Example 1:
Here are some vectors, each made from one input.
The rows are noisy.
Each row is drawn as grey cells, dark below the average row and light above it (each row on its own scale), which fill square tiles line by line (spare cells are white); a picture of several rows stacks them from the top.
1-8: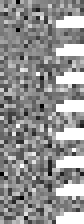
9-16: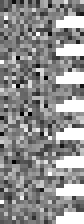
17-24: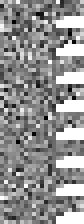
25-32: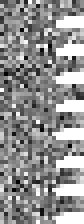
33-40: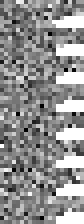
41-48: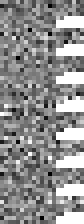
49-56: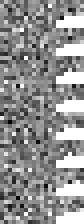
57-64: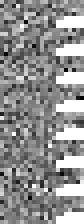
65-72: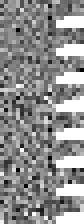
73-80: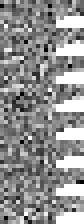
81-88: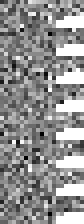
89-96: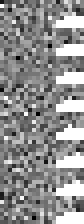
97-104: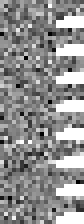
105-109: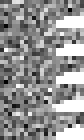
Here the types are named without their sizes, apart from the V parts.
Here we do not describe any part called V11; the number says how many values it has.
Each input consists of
a label, together with either a node of a tree, or a value of V11.
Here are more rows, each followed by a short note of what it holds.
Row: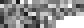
a label and a node of a tree
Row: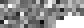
a label and a node of a tree
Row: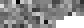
a label and a node of a tree
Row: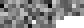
a label and a value of V11
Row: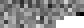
a label and a value of V11
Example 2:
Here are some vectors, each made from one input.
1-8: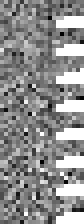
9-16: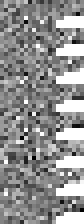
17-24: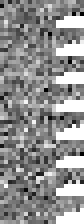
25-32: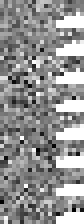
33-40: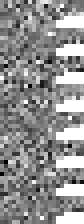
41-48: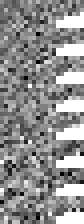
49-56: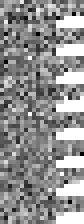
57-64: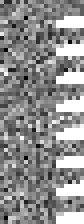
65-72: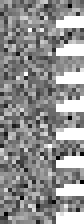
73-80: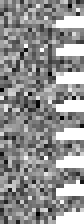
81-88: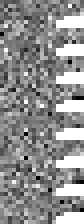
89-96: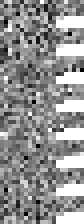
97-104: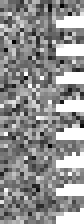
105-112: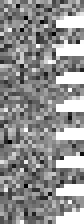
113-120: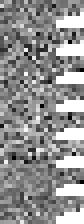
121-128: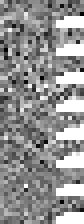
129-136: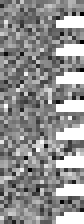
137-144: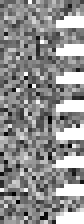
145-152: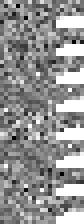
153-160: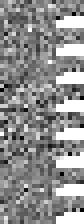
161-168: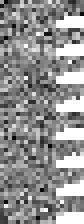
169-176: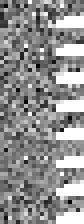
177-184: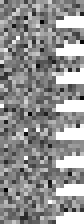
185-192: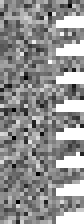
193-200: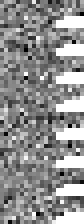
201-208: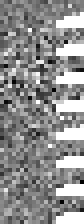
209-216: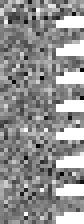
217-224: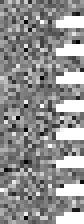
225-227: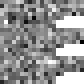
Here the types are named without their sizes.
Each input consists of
a point on a circle, together with either a label, or a point on a line.
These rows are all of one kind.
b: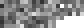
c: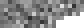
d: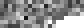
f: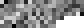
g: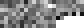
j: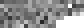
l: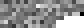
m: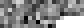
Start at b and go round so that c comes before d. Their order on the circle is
b, c, j, d, f, l, g, m.
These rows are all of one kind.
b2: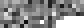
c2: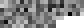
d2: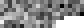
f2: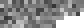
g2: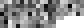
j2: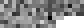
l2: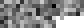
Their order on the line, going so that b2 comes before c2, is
j2, d2, b2, c2, g2, f2, l2.
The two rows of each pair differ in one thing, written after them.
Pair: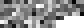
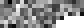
the label
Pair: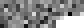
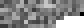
the place on the circle
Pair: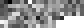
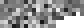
the label
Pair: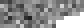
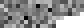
the place on the circle
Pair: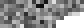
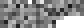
the place on the circle
